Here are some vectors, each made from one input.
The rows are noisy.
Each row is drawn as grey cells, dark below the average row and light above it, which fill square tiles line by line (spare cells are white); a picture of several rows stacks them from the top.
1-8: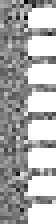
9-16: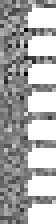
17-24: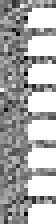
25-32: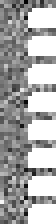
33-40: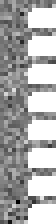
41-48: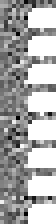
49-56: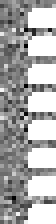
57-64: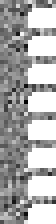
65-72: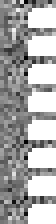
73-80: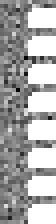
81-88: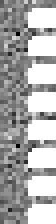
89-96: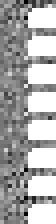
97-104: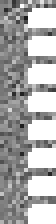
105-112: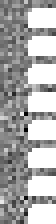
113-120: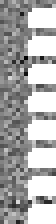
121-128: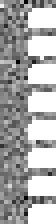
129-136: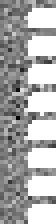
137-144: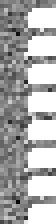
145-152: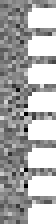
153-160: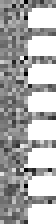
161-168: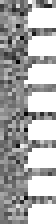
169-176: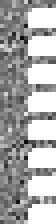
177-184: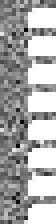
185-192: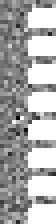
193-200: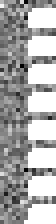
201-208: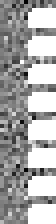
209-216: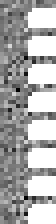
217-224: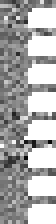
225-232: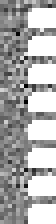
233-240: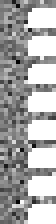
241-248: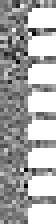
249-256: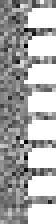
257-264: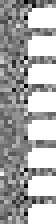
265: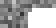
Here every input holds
either a point on a 5-point line and a true/false value, or a point on a 9-point line, or a list of up to two points on a 7-point line.
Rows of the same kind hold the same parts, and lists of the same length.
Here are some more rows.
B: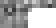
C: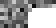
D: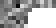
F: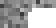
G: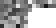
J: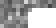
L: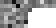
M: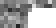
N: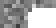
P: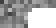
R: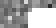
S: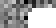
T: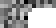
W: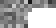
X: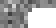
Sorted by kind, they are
B, J, P, R, W
C
D, L
F, G, M, N, X
S, T

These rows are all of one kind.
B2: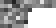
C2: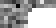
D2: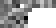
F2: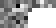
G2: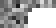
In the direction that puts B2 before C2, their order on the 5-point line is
B2, D2, G2, F2, C2.
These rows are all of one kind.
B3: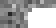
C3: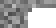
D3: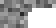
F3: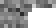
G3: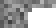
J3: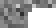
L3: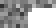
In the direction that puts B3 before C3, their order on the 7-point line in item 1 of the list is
J3, D3, F3, L3, G3, B3, C3.
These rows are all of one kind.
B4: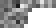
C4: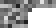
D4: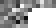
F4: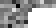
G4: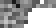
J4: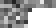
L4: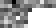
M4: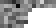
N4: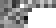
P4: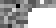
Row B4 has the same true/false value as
D4 and N4.
